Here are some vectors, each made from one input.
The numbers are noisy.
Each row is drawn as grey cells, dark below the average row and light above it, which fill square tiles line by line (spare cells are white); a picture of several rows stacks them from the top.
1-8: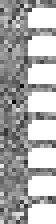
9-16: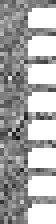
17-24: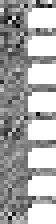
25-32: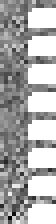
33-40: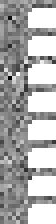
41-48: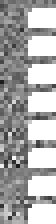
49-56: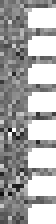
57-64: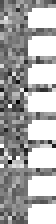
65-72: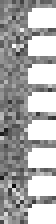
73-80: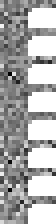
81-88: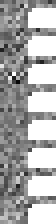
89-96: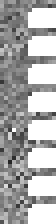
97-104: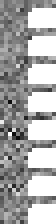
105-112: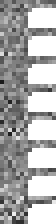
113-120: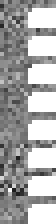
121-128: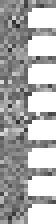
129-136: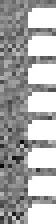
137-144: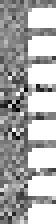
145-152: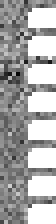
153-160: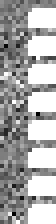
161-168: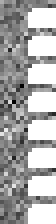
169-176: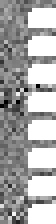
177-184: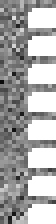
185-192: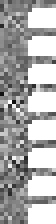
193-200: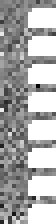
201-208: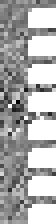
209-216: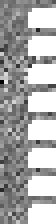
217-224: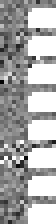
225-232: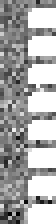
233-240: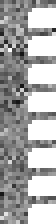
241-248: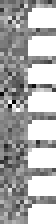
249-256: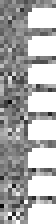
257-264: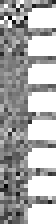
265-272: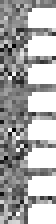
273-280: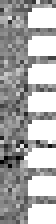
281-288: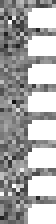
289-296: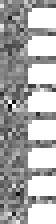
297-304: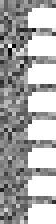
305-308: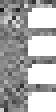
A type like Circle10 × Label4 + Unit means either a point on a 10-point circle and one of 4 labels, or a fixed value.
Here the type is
Line7 + Line9 + Tree16.
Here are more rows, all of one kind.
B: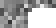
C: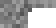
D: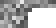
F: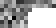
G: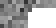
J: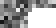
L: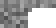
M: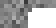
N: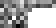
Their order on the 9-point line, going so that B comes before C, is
B, N, L, D, C, G, M, J, F.
